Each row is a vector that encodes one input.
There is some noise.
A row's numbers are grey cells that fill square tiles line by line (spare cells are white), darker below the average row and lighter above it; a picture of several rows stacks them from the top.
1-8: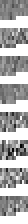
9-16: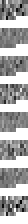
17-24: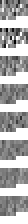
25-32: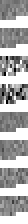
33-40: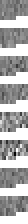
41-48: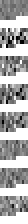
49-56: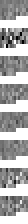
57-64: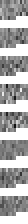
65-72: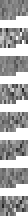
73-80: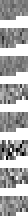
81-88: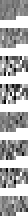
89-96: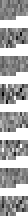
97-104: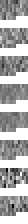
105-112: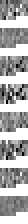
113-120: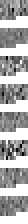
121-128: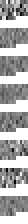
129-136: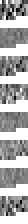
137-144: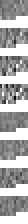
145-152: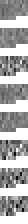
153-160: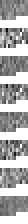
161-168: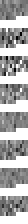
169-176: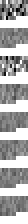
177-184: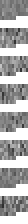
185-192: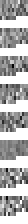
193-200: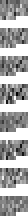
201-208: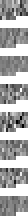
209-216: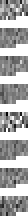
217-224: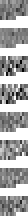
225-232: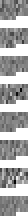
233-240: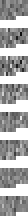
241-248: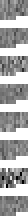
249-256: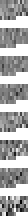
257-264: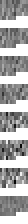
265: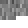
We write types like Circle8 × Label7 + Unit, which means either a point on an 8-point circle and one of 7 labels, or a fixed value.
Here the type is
(Bool × Bool × Bool + Unit) × Line11 + Line6.
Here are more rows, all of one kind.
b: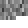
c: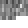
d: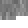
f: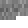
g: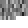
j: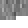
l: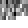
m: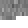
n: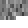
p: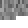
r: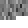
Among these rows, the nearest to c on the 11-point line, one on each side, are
m and n.
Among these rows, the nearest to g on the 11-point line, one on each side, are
b and d.
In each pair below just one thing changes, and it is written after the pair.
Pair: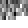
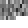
one of the three true/false values
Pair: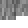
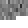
one of the three true/false values
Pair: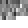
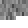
the place on the 11-point line
